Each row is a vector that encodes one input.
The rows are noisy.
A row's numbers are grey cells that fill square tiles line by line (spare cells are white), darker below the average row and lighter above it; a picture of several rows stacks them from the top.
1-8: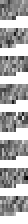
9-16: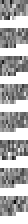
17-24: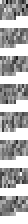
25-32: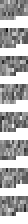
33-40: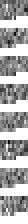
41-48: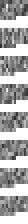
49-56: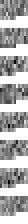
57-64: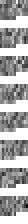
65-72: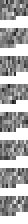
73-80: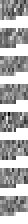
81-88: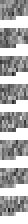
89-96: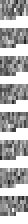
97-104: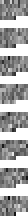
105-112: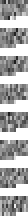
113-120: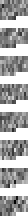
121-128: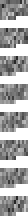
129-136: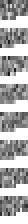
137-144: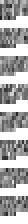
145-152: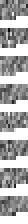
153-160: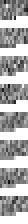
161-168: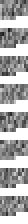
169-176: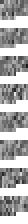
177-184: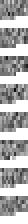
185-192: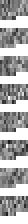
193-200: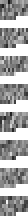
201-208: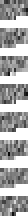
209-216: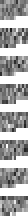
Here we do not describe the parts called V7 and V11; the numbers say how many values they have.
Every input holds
either a value of V7 and a value of V11, or a list of up to two points on a 6-point circle.
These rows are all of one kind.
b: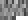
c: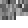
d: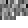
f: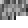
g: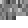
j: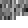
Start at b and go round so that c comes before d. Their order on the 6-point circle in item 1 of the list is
b, g, c, j, f, d.
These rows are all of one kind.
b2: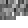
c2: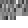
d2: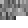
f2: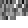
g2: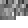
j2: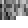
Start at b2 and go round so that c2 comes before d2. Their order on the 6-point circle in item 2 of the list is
b2, j2, f2, c2, d2, g2.
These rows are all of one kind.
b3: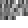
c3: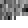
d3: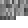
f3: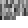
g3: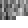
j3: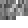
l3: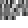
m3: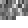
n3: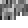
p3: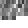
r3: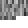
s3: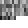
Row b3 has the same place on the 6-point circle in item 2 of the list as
l3 and r3.
